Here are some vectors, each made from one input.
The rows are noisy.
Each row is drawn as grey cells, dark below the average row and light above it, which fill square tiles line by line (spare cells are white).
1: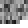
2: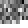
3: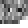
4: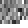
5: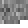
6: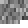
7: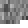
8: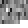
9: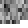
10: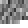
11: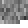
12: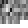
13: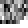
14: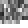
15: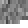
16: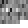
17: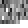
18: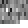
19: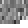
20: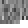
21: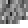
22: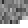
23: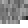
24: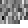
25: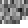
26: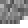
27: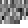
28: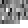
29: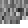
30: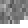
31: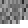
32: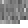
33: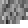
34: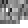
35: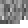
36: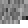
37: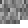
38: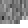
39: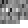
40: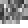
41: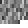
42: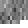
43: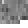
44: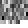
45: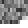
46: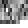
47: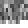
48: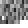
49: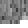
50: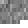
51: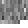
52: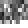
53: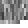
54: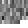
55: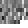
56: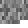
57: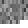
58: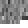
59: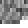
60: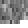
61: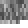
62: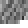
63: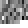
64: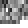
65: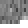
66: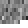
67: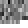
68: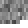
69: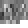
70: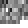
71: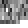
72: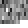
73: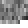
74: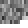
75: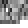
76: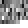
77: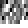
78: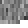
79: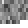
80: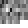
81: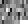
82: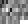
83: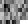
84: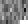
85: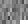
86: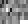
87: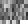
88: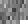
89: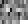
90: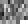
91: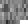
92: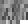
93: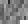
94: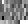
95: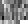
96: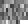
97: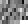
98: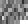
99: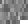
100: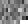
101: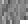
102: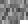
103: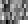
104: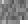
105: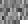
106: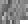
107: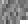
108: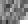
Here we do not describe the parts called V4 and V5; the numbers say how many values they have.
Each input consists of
either a point on each of two 3-point lines, or three true/false values, a value of V4 and a value of V5.
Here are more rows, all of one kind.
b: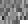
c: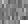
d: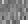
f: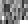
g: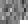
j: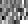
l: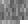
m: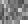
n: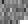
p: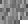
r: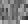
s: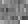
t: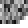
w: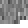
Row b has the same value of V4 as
f, n and w.
